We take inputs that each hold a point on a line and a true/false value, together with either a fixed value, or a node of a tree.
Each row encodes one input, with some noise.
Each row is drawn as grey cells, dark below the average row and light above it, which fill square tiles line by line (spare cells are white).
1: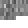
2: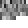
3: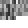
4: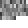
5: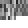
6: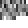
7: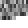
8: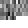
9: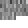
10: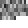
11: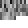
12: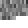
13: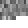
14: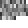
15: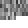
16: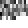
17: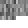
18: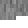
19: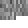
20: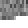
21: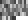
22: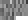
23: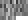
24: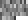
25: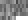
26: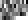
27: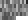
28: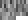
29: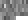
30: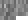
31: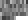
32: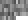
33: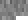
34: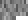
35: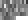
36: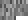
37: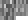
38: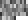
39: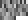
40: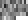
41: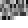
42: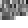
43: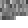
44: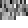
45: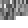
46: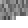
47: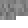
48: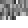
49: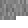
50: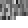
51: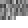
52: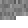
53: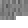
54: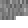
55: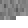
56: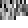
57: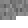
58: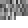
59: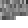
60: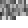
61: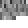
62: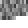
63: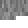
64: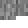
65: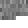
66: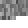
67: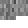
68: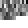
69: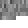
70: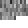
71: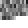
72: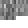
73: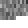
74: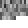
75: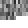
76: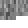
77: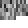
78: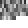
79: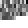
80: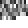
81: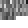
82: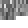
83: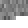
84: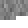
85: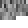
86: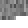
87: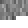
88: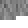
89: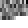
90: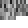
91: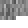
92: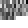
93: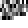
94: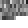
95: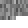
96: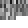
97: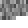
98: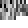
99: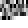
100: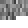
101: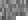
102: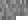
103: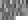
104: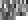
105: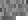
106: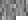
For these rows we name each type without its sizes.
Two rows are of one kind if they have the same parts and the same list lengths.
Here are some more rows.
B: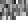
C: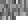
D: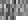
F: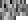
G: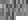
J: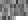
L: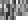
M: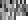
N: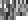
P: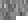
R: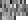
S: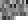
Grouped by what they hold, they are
B, C, F, G, J, S
D, L, M, N, P, R

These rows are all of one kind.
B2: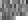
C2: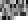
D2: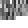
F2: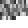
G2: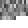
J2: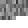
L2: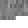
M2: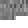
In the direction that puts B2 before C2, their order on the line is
F2, M2, B2, D2, L2, C2, G2, J2.
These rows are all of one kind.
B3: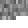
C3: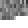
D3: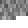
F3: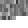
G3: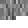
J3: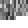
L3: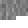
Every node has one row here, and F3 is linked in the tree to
D3.
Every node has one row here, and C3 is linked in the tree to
B3, D3 and G3.
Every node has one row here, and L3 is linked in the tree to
B3.
